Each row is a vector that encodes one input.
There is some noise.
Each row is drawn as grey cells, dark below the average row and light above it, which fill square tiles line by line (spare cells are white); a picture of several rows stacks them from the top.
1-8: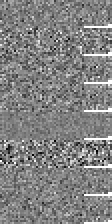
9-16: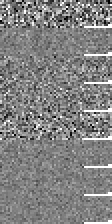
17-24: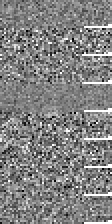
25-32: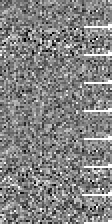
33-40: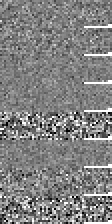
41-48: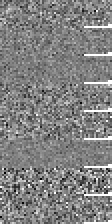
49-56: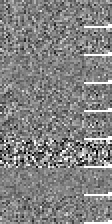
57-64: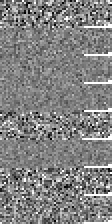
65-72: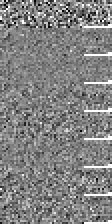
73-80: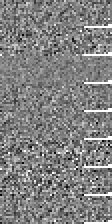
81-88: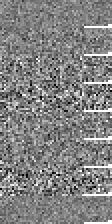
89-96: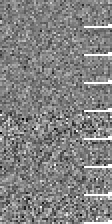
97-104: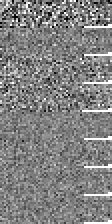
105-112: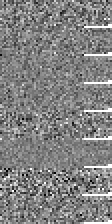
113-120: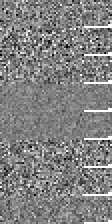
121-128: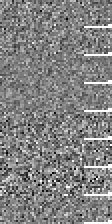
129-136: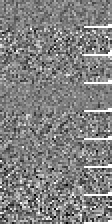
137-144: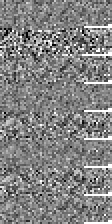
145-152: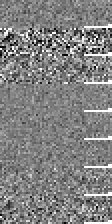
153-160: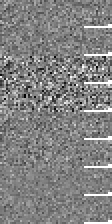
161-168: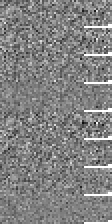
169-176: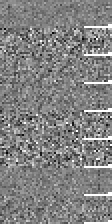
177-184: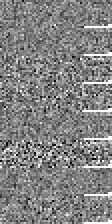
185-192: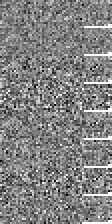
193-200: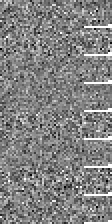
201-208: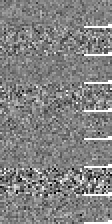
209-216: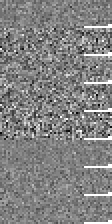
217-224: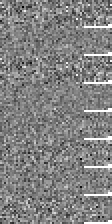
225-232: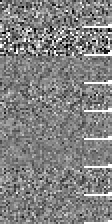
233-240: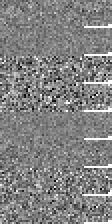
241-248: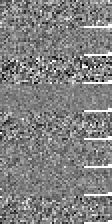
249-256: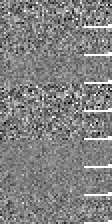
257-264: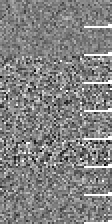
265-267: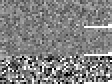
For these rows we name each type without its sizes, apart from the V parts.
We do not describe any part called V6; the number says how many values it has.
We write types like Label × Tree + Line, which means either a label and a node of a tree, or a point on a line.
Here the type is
Circle × Circle × Line × Line × V6 + Tree + Unit.
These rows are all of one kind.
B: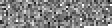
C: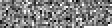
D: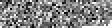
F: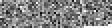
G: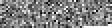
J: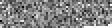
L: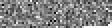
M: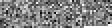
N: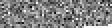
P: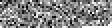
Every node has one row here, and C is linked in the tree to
M and P.
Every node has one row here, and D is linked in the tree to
F and L.
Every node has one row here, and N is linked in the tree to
J.
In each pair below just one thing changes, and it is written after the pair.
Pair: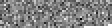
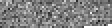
the place on one of the two lines
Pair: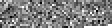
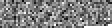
the place on one of the two lines
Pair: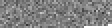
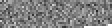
the place on one of the two circles
